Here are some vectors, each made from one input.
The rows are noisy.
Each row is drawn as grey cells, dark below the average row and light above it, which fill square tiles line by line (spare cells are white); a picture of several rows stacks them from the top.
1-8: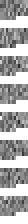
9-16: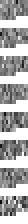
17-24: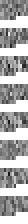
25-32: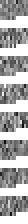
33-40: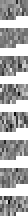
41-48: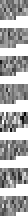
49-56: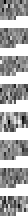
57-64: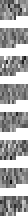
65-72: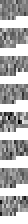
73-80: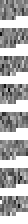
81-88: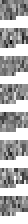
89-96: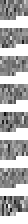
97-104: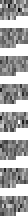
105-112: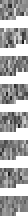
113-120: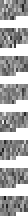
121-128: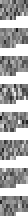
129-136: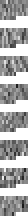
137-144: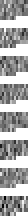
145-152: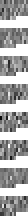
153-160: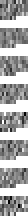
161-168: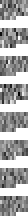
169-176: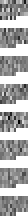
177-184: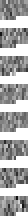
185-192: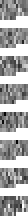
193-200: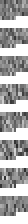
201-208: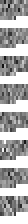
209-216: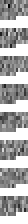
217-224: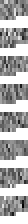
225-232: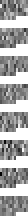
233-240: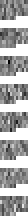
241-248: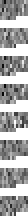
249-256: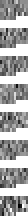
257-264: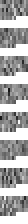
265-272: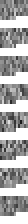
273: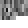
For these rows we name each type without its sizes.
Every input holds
a point on a line and a node of a tree, together with either a label, or a point on a line.
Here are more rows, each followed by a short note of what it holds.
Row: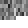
a point on each of two lines and a node of a tree
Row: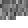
a label, a point on a line and a node of a tree
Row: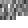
a label, a point on a line and a node of a tree
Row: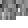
a label, a point on a line and a node of a tree
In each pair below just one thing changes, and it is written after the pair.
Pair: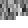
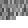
the place on one of the two lines
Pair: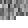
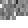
the node of the tree
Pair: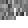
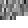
the place on one of the two lines
